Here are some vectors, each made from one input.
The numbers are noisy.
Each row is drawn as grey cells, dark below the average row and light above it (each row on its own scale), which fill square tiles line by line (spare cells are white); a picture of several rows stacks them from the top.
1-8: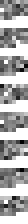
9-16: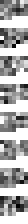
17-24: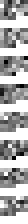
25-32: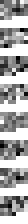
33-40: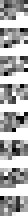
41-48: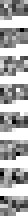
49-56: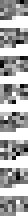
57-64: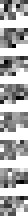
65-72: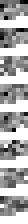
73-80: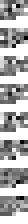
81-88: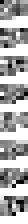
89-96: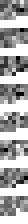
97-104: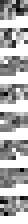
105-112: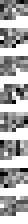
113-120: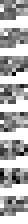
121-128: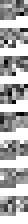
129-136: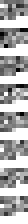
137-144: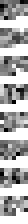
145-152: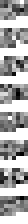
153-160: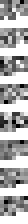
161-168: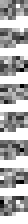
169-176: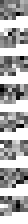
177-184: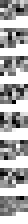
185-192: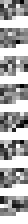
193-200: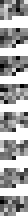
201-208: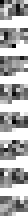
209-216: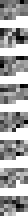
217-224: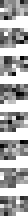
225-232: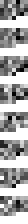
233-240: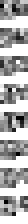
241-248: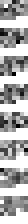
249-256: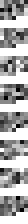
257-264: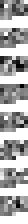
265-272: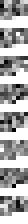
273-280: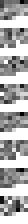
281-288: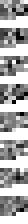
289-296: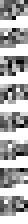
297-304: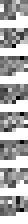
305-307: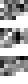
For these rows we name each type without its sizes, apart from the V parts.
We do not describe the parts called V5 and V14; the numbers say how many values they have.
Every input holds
a value of V5 and a value of V14, together with a list of points on a line.
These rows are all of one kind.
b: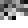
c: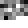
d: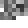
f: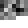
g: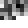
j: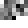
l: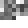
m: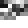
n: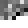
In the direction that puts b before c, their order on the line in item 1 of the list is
g, f, b, n, j, c, m, d, l.
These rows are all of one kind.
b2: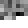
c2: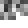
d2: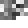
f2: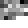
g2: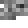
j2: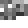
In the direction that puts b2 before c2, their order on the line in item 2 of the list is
j2, f2, g2, d2, b2, c2.
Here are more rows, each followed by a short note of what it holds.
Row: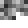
a value of V5 and a value of V14, together with a list of one item
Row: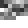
a value of V5 and a value of V14, together with a list of one item
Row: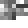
a value of V5 and a value of V14, together with a list of two items
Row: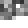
a value of V5 and a value of V14, together with the empty list
